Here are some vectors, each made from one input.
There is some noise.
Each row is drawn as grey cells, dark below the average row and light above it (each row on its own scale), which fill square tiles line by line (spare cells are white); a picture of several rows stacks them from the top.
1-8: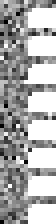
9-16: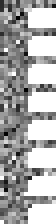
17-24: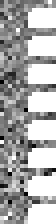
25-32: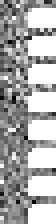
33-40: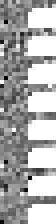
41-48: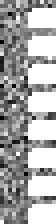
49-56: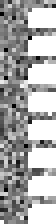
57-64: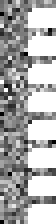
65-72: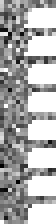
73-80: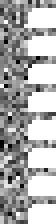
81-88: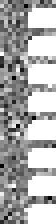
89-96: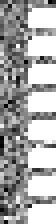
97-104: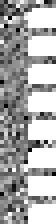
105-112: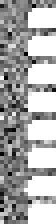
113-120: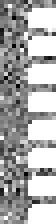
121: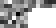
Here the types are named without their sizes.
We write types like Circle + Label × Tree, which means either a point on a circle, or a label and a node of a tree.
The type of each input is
Bool × Bool × Bool × Label × Tree + Unit.
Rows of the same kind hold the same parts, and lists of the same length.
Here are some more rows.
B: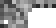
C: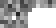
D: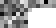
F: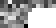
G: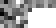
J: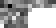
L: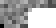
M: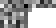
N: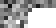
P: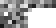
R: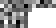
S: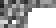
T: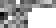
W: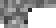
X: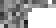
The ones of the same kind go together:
B, C, D, F, G, J, L, N, P, S, T, W, X
M, R

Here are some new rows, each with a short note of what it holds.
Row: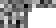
a fixed value
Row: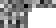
a fixed value
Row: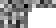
a fixed value
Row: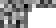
a fixed value
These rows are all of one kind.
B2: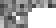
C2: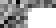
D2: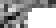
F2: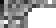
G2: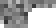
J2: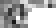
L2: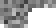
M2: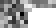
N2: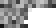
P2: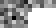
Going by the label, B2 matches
G2, J2 and N2.
